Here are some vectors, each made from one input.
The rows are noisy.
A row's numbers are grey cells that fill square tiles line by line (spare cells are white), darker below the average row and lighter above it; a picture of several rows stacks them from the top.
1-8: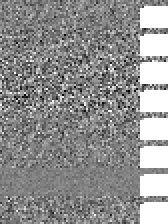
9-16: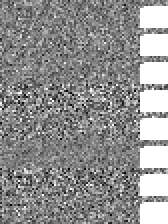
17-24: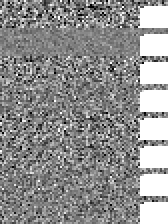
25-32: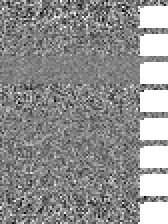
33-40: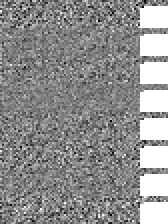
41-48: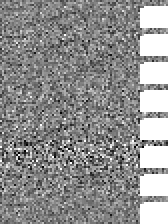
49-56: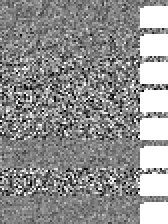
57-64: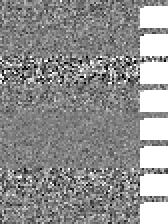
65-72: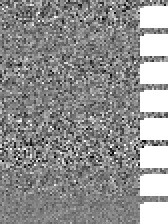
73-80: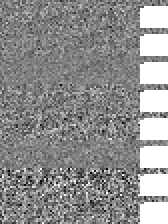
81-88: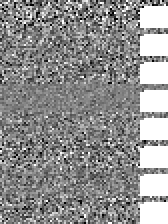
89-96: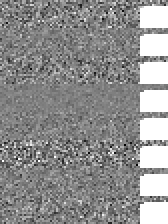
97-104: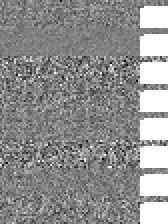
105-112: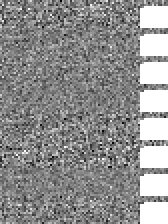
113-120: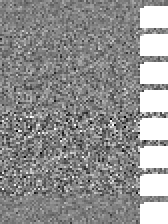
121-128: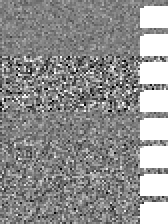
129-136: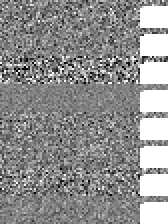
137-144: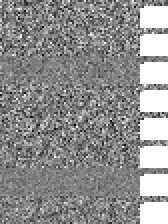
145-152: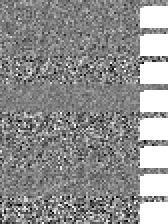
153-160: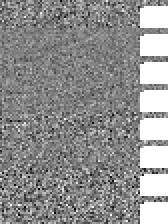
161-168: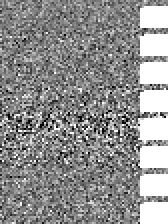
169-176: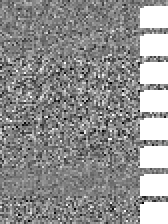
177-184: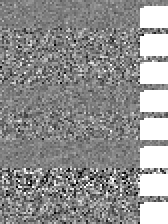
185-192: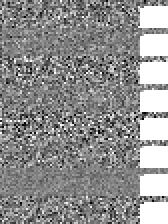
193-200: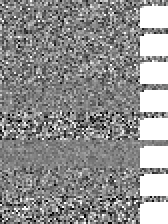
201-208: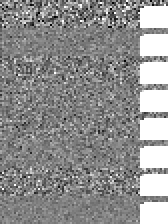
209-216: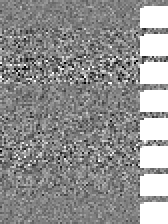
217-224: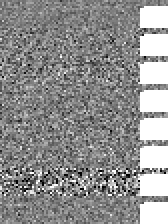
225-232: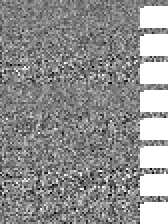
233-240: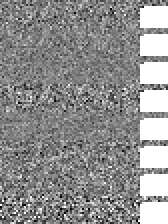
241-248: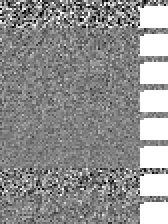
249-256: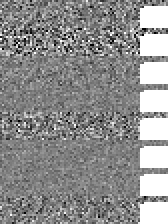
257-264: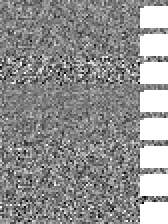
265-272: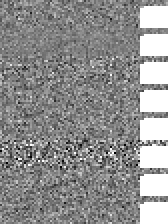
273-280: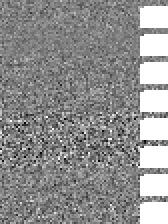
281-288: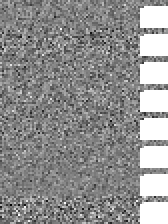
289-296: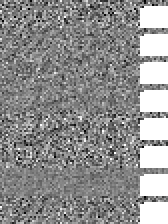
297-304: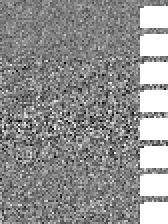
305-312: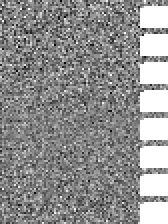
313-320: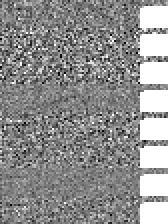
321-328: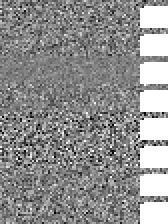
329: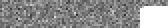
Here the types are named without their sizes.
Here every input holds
a list of points on a line.
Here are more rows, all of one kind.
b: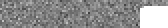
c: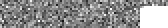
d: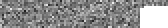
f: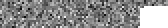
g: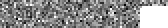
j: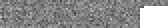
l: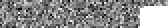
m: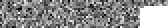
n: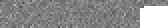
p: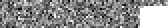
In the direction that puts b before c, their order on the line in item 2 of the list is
l, j, b, c, f, p, d, g, m, n.
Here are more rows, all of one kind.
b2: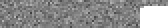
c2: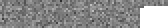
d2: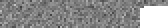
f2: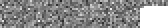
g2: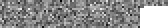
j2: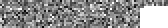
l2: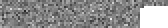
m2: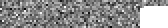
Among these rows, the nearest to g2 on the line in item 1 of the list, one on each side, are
d2 and l2.
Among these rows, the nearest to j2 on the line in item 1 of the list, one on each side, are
f2 and l2.
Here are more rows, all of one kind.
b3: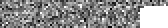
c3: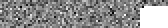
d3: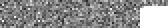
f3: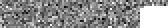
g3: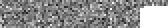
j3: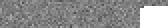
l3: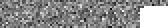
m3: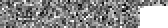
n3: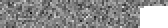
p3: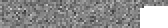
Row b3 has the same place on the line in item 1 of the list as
f3 and g3.
